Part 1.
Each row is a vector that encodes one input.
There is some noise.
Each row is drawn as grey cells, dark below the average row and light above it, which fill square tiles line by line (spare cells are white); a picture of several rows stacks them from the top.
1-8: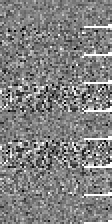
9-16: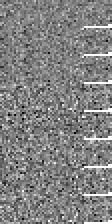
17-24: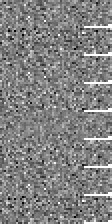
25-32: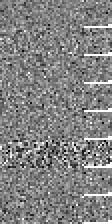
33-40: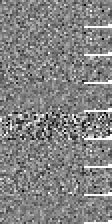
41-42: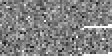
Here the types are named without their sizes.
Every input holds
either a fixed value, or a node of a tree.
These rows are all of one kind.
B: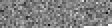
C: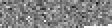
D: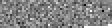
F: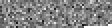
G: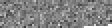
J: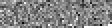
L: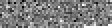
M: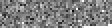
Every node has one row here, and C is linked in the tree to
G and L.
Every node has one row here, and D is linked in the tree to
G and J.
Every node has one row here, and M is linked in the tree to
B.
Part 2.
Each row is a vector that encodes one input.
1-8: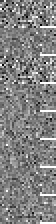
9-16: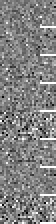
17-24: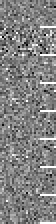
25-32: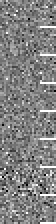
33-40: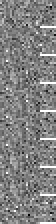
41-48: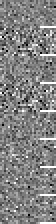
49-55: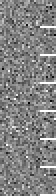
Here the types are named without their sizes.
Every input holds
either a fixed value, or a node of a tree.
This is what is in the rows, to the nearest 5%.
About 15% of them hold a fixed value. The rest hold a node of a tree.
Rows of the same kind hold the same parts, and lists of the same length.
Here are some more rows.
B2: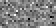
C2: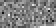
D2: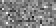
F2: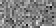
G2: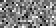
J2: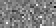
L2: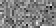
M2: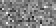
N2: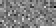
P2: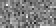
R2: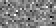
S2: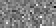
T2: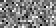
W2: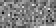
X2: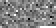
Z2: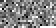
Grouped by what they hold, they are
B2, C2, D2, F2, J2, L2, M2, N2, P2, R2, S2, W2, X2
G2, T2, Z2

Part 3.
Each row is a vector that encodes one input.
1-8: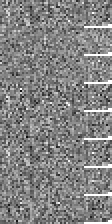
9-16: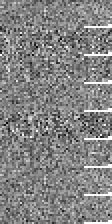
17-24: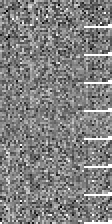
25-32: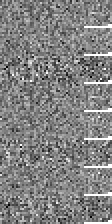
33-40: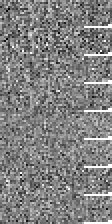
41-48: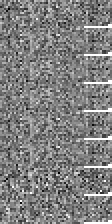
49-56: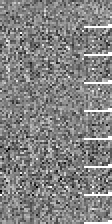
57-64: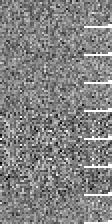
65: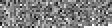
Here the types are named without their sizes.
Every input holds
a point on a line.
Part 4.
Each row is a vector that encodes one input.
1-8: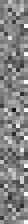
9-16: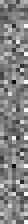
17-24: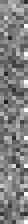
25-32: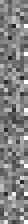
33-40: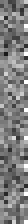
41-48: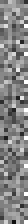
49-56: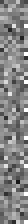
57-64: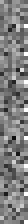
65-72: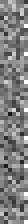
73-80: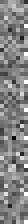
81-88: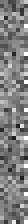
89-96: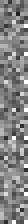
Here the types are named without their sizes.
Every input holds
five true/false values.
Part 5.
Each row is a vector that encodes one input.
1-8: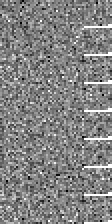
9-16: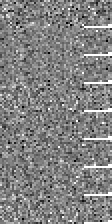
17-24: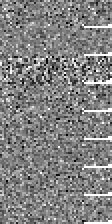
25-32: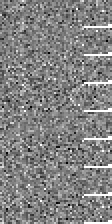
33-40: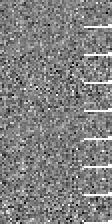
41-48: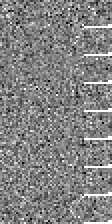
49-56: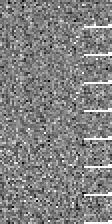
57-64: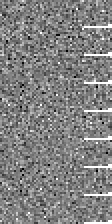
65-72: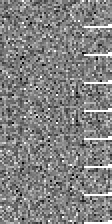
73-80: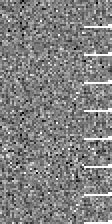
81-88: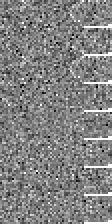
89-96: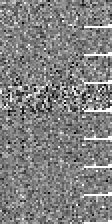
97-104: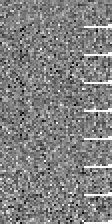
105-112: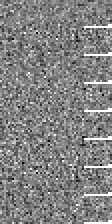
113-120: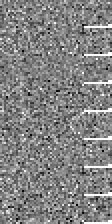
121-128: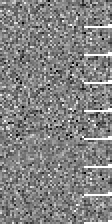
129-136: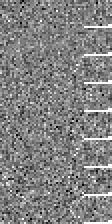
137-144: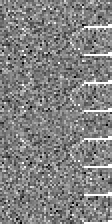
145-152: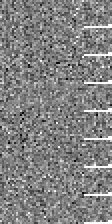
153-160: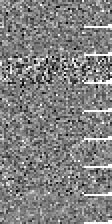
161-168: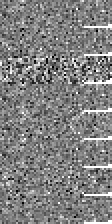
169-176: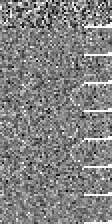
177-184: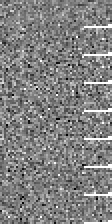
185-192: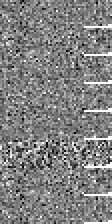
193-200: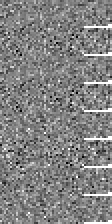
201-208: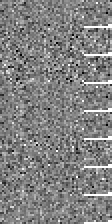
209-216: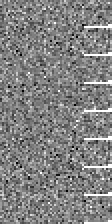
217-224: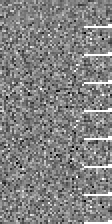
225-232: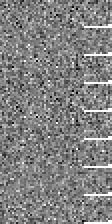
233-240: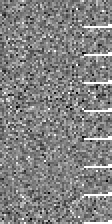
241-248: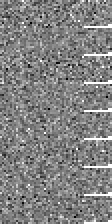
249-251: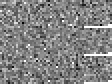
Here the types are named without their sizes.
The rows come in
2 kinds.
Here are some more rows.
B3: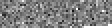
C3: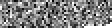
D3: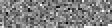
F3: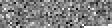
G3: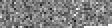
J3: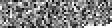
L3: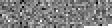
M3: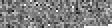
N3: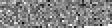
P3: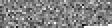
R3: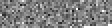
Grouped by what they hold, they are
B3, D3, F3, G3, L3, M3, N3, P3, R3
C3, J3

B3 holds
a node of a tree.
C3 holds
a fixed value.
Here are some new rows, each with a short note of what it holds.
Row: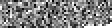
a fixed value
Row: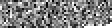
a fixed value
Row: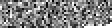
a fixed value
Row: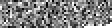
a fixed value
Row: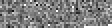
a node of a tree
